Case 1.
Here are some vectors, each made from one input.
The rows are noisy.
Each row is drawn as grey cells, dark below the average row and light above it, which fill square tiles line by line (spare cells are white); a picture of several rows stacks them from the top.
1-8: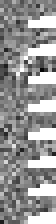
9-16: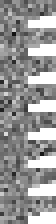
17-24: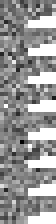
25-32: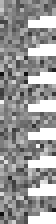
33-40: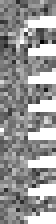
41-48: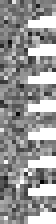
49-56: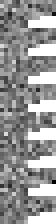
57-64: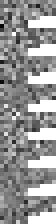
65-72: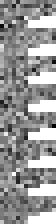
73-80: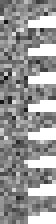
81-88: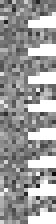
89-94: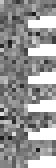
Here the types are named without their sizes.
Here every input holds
a list of items, each a point on each of two lines.
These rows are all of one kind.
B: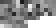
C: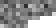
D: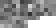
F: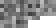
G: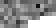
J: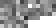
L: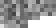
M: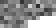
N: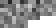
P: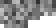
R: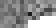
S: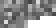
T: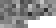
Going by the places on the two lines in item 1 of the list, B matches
D, F, L and T.
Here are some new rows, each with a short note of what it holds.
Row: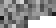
a list of one item
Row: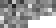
a list of three items
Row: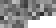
a list of three items
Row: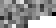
a list of one item
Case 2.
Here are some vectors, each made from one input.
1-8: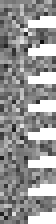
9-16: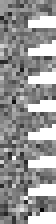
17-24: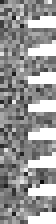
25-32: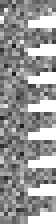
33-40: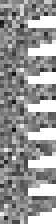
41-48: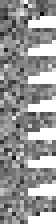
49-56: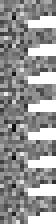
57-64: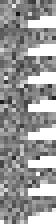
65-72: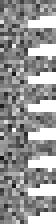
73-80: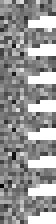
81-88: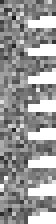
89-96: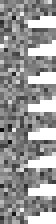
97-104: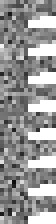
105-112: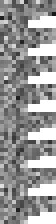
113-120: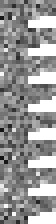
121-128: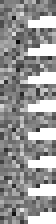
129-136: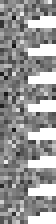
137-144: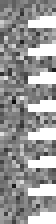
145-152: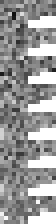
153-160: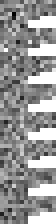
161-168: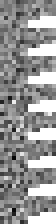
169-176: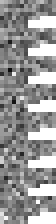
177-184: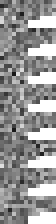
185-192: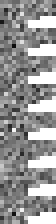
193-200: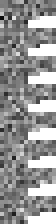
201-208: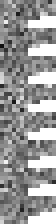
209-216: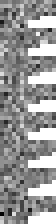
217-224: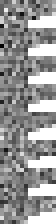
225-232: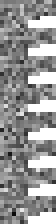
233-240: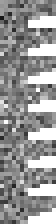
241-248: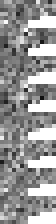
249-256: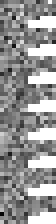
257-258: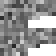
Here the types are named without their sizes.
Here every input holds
either a node of a tree, or a list of items, each a point on each of two lines.
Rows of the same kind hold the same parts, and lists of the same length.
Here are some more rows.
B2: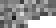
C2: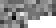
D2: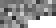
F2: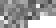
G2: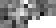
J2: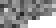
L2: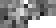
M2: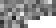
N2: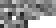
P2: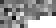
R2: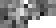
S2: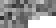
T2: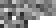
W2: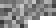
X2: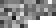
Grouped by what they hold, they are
B2, C2, D2, M2, P2, W2, X2
F2, J2
G2, L2, R2
N2, S2, T2

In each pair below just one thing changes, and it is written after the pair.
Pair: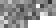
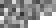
the place on one of the two lines in item 1 of the list
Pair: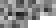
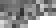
the place on one of the two lines in item 1 of the list
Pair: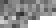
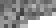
the place on one of the two lines in item 1 of the list
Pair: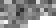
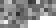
the place on one of the two lines in item 2 of the list
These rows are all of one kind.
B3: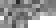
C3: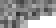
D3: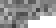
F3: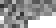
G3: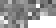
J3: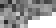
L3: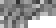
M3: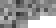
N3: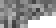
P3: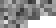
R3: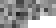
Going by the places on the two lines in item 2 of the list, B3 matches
F3 and L3.
